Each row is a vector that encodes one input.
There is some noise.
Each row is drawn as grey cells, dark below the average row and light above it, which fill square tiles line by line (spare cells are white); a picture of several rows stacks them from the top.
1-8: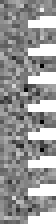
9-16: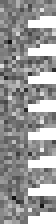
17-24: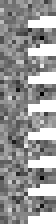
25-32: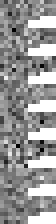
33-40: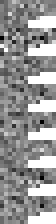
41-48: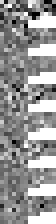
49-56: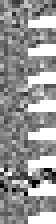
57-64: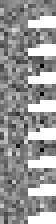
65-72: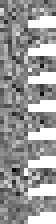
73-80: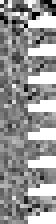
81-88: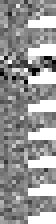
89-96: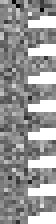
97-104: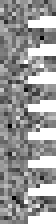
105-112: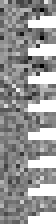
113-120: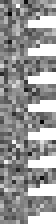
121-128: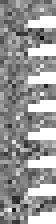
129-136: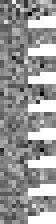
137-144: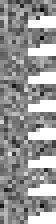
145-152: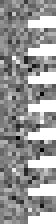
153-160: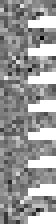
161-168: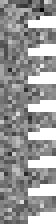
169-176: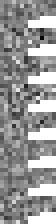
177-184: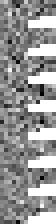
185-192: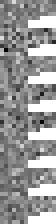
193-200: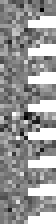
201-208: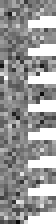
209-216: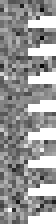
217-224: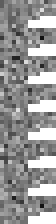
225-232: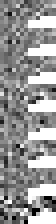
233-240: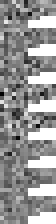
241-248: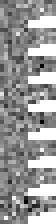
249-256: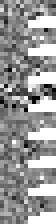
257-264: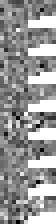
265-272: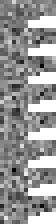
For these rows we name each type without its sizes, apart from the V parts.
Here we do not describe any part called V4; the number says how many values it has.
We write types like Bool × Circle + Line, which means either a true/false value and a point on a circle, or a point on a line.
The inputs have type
List(Bool × V4).
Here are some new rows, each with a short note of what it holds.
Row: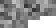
a list of two items
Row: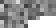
a list of two items
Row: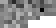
a list of one item
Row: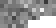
a list of two items
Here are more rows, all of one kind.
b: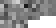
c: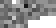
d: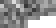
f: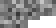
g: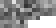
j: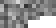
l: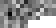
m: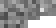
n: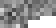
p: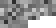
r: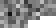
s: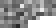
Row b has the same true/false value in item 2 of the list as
c, d and j.
